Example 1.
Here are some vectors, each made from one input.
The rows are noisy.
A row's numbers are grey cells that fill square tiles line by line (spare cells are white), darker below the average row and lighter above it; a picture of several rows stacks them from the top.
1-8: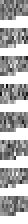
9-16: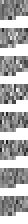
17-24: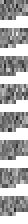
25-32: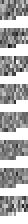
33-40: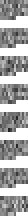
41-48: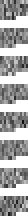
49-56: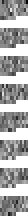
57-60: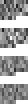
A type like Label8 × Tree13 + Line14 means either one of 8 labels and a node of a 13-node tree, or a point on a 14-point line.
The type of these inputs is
Line6 + Tree8.
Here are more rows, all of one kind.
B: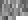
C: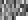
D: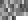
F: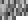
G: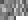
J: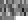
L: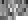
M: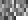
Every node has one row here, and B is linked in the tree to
C, D, G and M.
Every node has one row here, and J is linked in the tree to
C.
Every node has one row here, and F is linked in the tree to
G.
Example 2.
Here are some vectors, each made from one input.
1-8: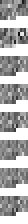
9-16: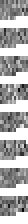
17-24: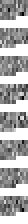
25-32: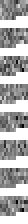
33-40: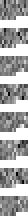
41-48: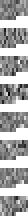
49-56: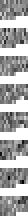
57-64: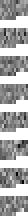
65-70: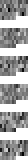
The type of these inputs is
Label5 × Line10.
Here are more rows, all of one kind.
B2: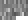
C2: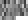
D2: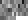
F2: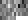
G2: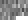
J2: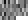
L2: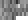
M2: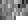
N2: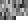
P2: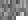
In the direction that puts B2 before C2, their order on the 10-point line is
L2, D2, P2, F2, M2, B2, J2, N2, C2, G2.
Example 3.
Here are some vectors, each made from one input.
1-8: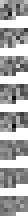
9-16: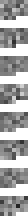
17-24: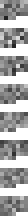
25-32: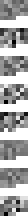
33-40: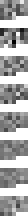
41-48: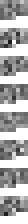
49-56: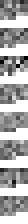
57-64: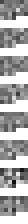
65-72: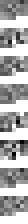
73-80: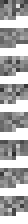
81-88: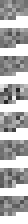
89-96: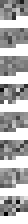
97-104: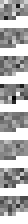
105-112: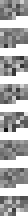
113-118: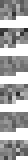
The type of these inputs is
Line9 + Line11.
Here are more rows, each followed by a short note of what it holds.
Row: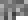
a point on an 11-point line
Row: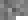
a point on an 11-point line
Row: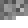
a point on an 11-point line
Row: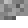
a point on a 9-point line
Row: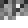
a point on an 11-point line
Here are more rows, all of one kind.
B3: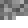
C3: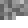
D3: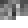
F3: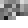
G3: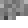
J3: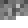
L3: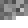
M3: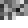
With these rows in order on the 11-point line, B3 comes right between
D3 and M3.
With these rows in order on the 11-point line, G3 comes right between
F3 and L3.
